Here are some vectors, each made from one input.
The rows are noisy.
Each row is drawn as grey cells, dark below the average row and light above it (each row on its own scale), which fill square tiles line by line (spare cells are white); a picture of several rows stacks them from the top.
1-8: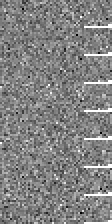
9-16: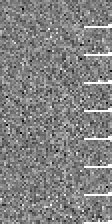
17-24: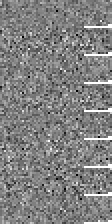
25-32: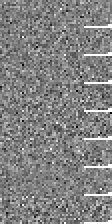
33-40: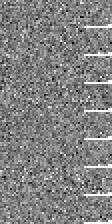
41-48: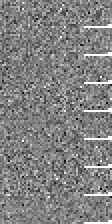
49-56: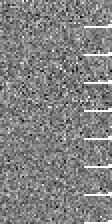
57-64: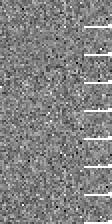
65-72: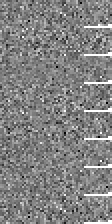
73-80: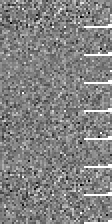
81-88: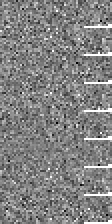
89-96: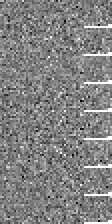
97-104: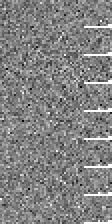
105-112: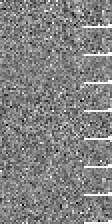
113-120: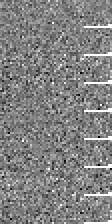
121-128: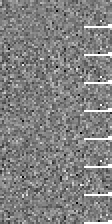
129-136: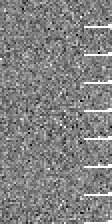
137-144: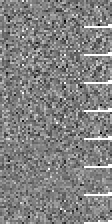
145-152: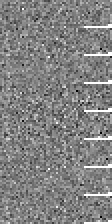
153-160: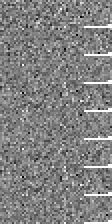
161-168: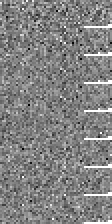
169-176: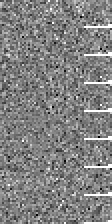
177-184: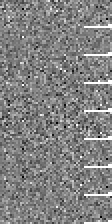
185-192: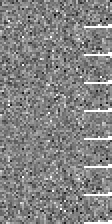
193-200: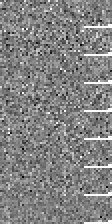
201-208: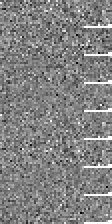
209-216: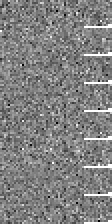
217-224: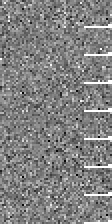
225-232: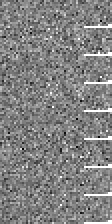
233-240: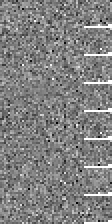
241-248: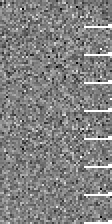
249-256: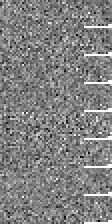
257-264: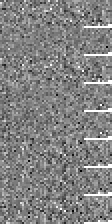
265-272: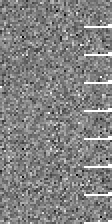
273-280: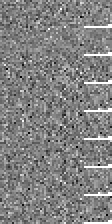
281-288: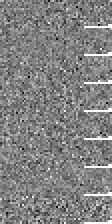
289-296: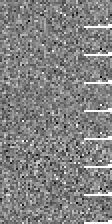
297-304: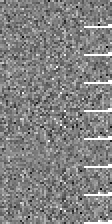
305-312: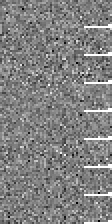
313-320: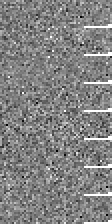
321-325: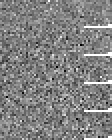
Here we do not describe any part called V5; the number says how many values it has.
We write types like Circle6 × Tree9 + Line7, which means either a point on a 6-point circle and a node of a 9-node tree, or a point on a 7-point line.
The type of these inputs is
(Bool × (Circle13 + Unit) + Label12) × V5.
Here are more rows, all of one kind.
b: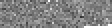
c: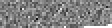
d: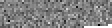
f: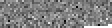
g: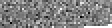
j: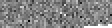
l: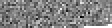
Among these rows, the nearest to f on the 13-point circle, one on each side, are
b and c.
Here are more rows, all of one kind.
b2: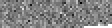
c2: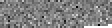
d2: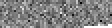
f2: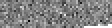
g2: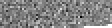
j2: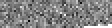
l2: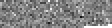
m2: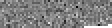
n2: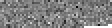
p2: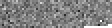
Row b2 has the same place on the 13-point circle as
c2 and g2.
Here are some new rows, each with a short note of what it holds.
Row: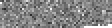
a true/false value and a value of V5
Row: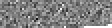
a point on a 13-point circle, a true/false value and a value of V5
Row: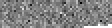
a point on a 13-point circle, a true/false value and a value of V5
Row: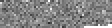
a true/false value and a value of V5
